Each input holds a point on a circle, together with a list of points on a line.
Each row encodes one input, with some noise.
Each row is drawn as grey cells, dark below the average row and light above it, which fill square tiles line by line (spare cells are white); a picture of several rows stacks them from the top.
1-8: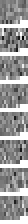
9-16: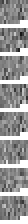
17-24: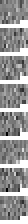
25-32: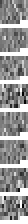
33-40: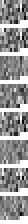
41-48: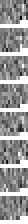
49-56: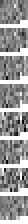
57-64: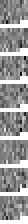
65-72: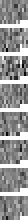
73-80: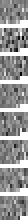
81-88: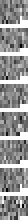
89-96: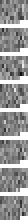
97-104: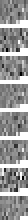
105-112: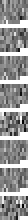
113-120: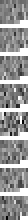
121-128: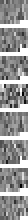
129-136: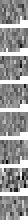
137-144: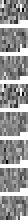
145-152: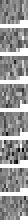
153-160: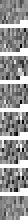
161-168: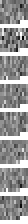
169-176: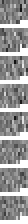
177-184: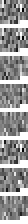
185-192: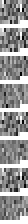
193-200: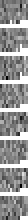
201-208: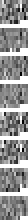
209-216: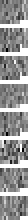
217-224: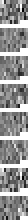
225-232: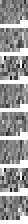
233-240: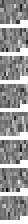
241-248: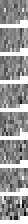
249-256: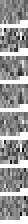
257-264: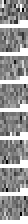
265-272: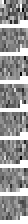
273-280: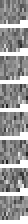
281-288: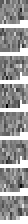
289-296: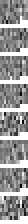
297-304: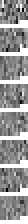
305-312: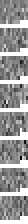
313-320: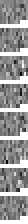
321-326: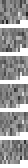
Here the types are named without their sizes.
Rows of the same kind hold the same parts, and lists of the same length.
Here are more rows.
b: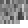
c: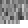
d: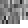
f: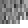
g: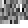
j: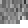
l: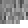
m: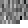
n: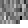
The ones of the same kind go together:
b, f
c, d, l
g
j, m, n

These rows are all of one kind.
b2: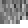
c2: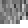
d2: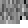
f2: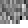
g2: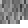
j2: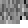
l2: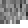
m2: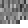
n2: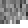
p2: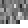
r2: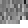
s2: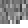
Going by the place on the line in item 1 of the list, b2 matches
c2, g2, m2 and s2.
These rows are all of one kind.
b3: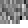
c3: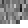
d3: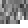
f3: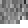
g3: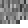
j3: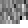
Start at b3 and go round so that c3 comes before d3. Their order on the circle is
b3, c3, g3, d3, f3, j3.
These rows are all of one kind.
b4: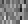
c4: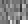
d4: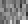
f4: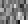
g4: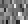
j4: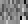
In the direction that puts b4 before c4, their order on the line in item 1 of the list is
j4, b4, c4, d4, f4, g4.
